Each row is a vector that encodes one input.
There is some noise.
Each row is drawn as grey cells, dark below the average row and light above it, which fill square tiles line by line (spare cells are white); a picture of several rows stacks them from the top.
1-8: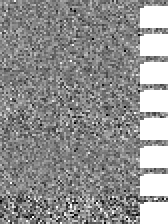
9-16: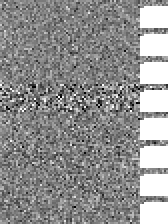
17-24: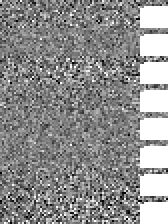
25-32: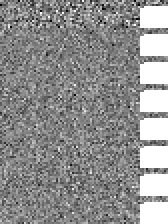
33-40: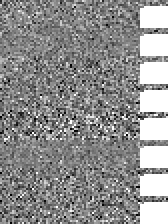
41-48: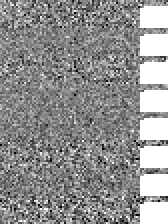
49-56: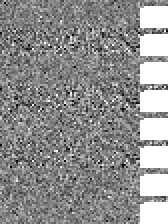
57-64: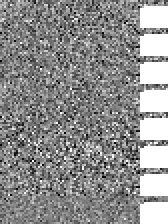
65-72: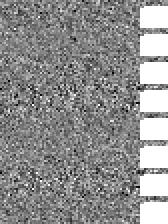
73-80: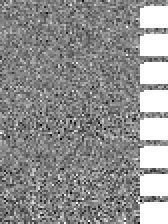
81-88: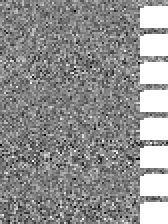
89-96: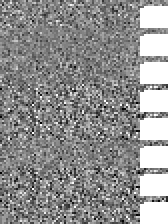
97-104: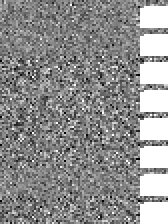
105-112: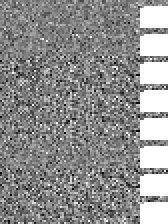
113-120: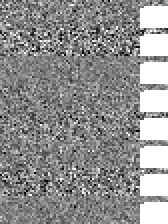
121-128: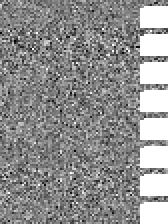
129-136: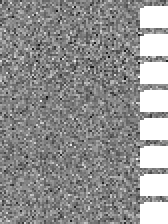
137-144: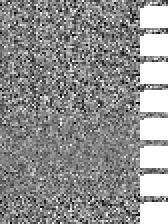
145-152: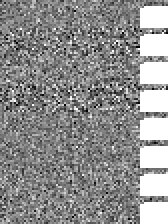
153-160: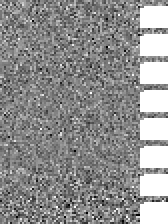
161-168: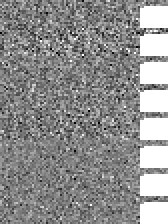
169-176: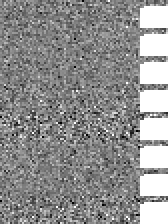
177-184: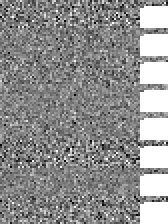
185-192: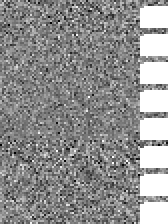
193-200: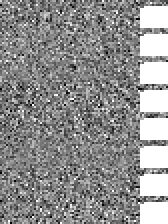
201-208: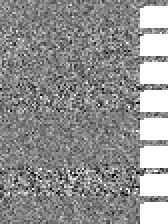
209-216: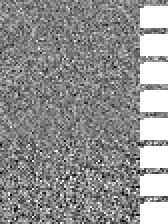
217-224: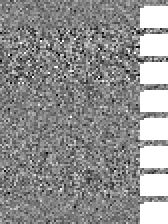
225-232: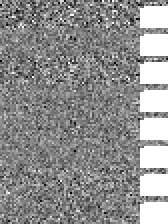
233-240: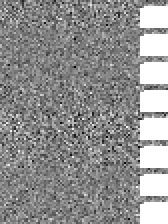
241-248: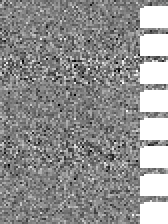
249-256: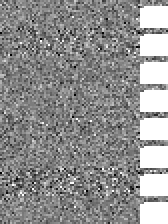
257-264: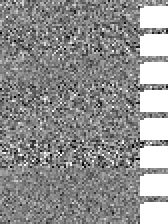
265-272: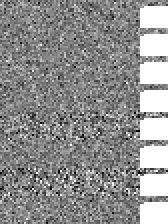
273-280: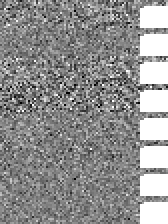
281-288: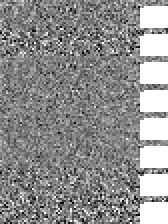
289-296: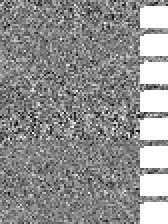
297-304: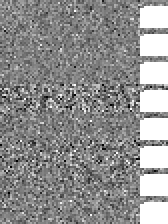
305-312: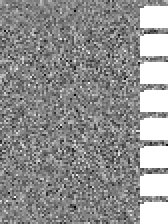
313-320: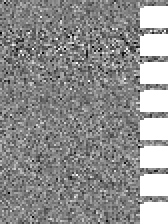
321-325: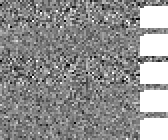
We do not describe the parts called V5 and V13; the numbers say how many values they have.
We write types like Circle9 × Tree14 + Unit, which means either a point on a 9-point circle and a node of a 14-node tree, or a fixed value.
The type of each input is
(Bool × Circle9 + Unit) × V13 + Circle8 × V5.
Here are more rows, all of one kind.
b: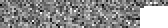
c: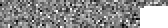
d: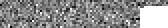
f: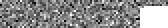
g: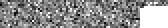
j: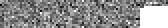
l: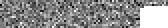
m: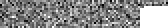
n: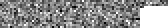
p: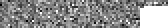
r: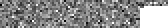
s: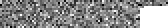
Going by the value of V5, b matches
g and n.
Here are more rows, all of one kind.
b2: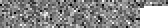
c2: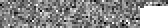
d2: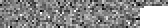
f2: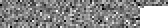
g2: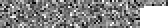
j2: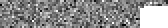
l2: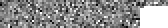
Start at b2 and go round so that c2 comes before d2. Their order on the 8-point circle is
b2, g2, l2, j2, c2, f2, d2.
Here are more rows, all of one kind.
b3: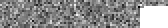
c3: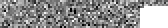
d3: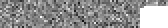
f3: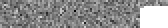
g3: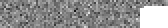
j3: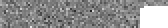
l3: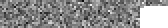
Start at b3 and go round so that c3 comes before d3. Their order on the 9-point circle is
b3, c3, g3, f3, d3, j3, l3.
